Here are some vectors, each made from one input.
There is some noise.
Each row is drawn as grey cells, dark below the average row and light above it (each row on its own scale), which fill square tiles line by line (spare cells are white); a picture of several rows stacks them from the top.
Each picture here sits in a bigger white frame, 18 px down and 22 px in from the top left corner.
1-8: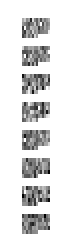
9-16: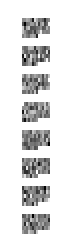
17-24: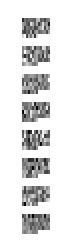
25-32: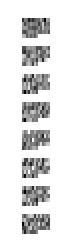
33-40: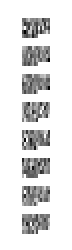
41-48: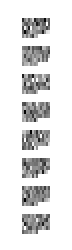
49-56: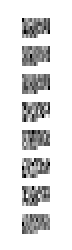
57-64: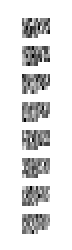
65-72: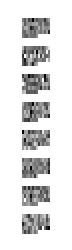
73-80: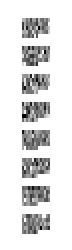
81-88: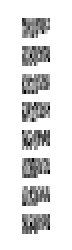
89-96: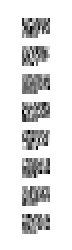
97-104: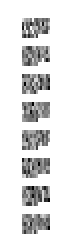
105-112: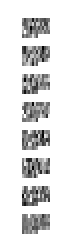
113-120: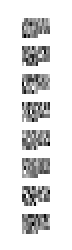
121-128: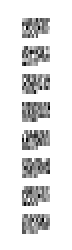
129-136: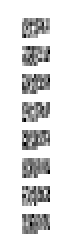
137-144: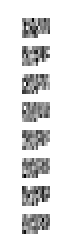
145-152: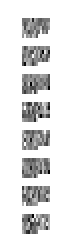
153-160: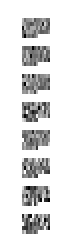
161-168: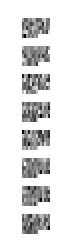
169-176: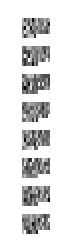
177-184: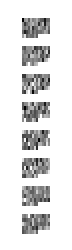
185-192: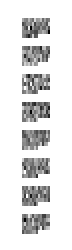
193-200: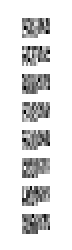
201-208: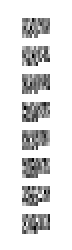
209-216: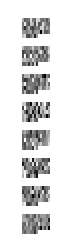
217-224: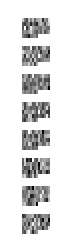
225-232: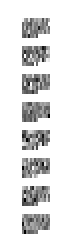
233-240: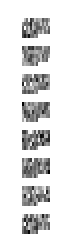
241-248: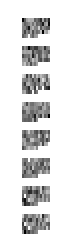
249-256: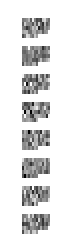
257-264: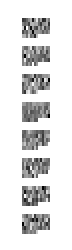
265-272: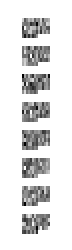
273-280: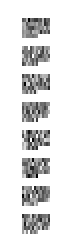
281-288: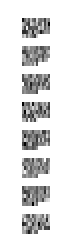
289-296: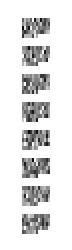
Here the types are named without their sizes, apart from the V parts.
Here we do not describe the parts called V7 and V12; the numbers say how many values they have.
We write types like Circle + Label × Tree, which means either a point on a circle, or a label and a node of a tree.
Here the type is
Bool × Bool × Bool × (Line + V12) × (Tree + V7).
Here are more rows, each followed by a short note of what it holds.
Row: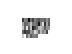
a node of a tree, three true/false values and a value of V12
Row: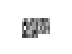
a point on a line, a node of a tree and three true/false values
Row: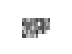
a point on a line, three true/false values and a value of V7
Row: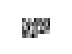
a point on a line, a node of a tree and three true/false values
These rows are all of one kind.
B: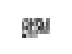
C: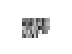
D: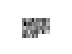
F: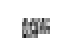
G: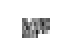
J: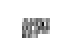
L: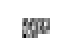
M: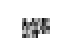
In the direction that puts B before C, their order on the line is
J, B, C, D, F, L, M, G.
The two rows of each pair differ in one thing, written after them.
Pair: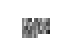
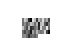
one of the three true/false values
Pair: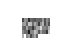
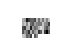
the node of the tree
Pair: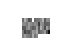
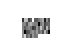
the node of the tree
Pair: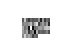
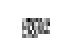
one of the three true/false values
